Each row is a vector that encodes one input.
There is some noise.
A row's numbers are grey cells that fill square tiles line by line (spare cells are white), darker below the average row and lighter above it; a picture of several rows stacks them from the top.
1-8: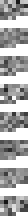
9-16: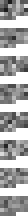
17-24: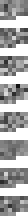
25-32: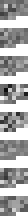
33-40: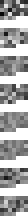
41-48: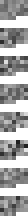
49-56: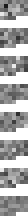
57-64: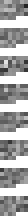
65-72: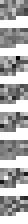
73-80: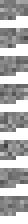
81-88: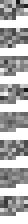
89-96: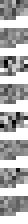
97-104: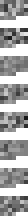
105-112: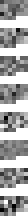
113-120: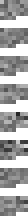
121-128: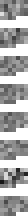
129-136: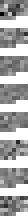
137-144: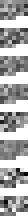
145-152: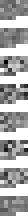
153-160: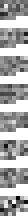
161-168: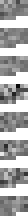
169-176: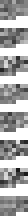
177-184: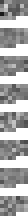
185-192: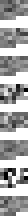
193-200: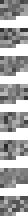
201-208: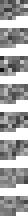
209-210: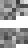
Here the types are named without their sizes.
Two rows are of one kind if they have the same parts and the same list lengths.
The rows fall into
2 kinds.
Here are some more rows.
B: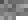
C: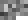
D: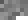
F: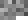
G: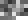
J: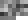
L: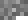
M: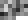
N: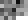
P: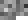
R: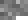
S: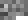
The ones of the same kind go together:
B, C, D, F, J, L, M, N, P, R, S
G

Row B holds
a label and four true/false values.
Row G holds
a label.
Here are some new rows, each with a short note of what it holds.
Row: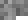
a label and four true/false values
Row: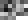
a label
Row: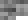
a label
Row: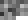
a label and four true/false values
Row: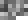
a label and four true/false values
